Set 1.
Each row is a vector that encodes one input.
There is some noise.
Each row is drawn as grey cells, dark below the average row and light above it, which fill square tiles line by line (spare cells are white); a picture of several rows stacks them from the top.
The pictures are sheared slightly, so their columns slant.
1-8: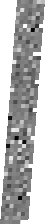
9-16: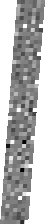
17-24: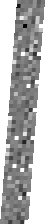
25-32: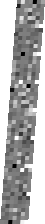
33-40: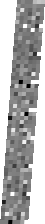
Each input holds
three true/false values.
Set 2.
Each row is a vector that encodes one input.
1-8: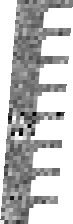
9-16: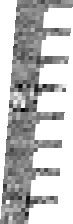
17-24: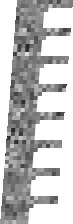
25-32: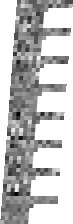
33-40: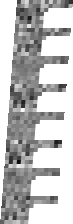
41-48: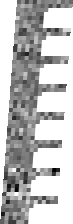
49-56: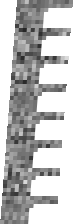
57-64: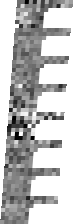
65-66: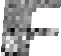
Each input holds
a point on an 11-point circle.
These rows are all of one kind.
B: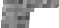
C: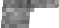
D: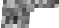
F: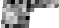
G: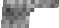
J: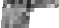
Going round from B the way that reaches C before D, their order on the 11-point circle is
B, F, J, C, G, D.
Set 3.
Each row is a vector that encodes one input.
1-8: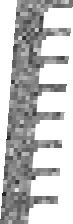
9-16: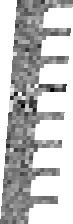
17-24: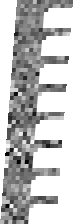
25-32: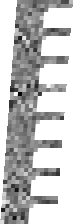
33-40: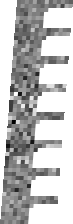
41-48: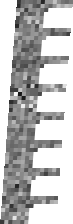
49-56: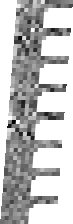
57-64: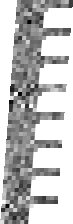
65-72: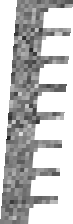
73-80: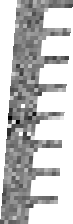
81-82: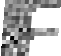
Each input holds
a point on a 3-point line and a point on a 4-point line.
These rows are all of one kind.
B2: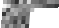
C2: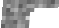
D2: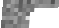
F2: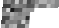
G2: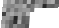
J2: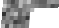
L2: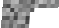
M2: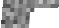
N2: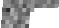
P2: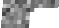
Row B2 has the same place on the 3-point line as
C2, D2 and M2.
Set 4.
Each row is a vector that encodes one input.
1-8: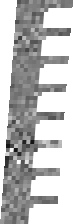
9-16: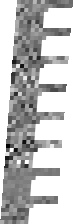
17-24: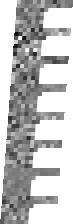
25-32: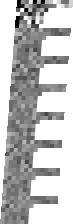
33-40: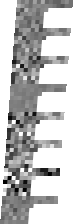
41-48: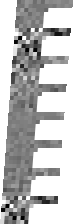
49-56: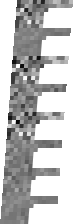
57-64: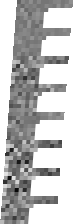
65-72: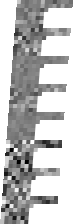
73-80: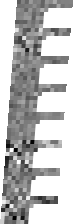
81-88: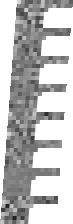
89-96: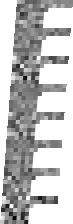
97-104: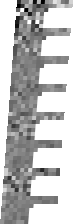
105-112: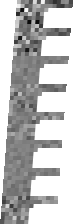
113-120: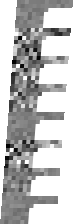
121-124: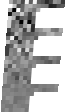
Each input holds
a point on a 4-point line.
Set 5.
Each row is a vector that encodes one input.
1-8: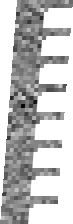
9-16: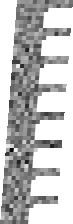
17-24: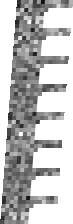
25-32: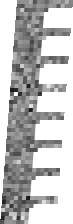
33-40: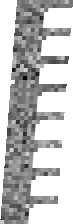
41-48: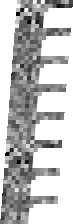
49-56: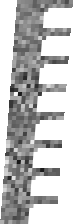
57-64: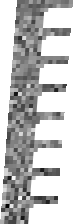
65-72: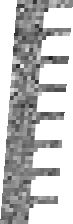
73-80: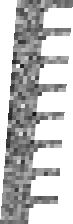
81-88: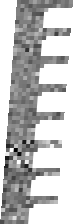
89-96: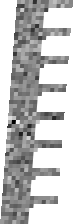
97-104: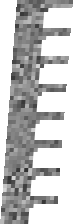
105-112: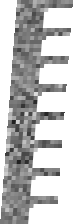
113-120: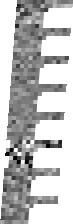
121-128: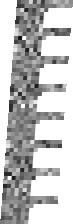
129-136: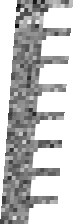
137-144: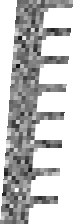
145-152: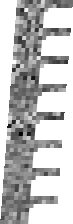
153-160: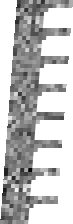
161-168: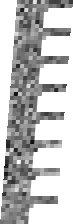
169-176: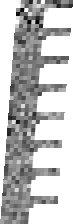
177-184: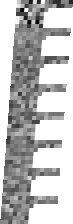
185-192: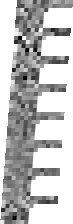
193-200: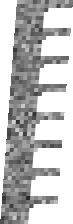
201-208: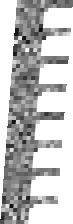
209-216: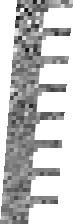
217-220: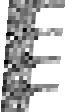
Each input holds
a point on a 4-point line and a point on a 5-point line.
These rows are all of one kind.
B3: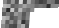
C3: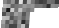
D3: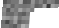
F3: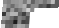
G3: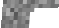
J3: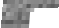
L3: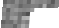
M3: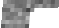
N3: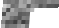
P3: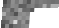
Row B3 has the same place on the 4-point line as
C3, D3 and P3.
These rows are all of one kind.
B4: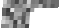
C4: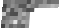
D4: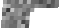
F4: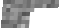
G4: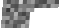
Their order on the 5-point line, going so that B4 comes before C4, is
B4, C4, D4, F4, G4.
